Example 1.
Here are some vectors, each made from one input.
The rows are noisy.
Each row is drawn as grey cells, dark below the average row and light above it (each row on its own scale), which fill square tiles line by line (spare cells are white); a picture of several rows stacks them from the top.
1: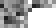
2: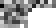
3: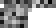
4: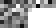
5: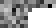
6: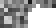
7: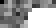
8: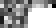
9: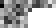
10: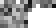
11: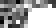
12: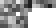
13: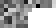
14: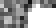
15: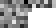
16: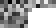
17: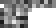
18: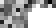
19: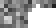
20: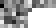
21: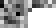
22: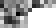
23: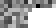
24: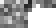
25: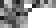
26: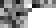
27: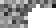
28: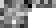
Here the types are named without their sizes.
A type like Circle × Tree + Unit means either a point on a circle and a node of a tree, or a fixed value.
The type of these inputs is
Line.
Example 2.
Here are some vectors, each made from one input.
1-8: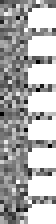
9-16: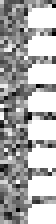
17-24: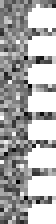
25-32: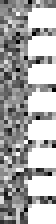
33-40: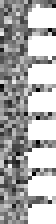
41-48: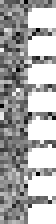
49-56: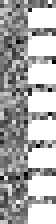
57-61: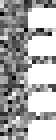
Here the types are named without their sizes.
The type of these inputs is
Line.
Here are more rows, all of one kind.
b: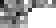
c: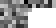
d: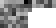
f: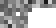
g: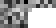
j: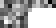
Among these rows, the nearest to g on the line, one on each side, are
d and j.
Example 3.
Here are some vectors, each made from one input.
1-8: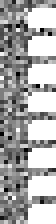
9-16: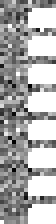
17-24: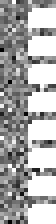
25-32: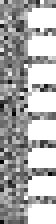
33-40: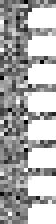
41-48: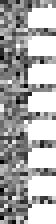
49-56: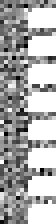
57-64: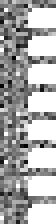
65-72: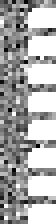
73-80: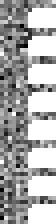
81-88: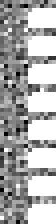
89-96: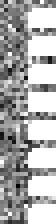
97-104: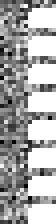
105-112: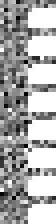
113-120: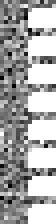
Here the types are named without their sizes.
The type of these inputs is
Line.
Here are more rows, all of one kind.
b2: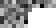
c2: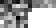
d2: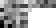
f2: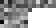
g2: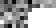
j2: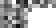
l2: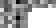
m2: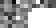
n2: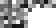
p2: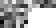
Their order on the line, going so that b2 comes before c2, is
b2, c2, f2, l2, j2, n2, g2, d2, p2, m2.
